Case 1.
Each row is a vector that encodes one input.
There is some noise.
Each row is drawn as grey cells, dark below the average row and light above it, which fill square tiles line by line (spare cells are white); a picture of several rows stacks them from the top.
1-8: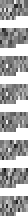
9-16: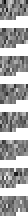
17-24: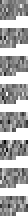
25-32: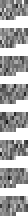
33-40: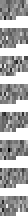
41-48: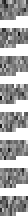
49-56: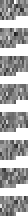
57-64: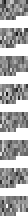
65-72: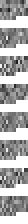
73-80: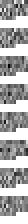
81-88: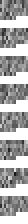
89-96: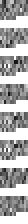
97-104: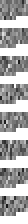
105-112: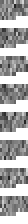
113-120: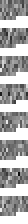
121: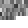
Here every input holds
either a point on a 3-point line, a point on a 6-point line and a true/false value, or a point on an 8-point line.
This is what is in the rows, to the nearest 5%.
About 50% of them hold a point on a 3-point line, a point on a 6-point line and a true/false value. The rest hold a point on an 8-point line.
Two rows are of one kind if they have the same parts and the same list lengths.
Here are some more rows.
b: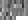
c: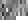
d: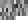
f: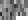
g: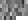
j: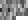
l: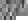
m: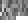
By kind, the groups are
b, c, g, j, l, m
d, f

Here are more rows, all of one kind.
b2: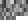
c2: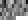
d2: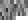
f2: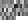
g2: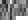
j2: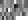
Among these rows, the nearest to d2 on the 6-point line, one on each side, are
b2 and j2.
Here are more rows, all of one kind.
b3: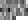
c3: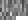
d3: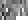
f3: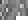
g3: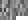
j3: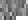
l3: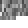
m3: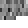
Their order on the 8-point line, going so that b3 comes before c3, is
b3, m3, j3, c3, l3, g3, f3, d3.
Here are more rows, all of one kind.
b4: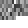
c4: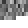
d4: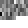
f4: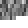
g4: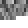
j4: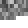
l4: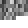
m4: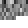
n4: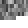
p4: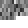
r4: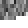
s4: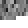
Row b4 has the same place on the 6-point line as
c4 and l4.
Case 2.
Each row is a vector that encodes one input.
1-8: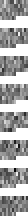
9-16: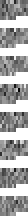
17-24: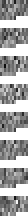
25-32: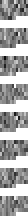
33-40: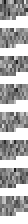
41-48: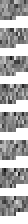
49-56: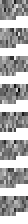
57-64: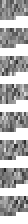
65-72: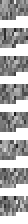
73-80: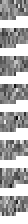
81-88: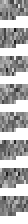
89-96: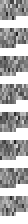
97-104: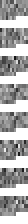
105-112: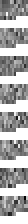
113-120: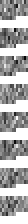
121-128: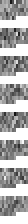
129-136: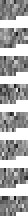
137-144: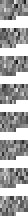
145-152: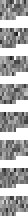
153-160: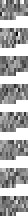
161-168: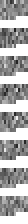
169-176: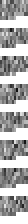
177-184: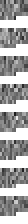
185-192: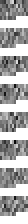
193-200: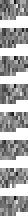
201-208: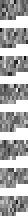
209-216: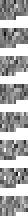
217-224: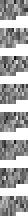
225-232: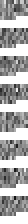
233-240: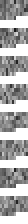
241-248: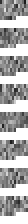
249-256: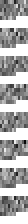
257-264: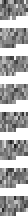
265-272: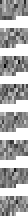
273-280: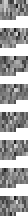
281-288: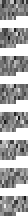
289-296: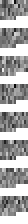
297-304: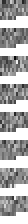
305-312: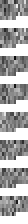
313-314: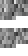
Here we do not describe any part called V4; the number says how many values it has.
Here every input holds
a point on a 20-point circle, a true/false value and a value of V4.
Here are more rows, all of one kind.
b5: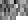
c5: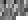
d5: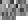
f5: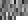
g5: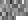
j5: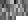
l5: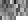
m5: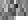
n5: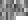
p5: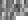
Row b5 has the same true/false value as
c5, f5, j5 and l5.
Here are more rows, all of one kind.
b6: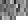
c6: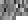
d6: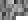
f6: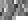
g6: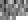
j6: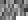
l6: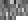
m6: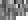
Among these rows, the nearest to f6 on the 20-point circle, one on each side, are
l6 and m6.
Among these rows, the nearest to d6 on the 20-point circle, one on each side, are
j6 and l6.
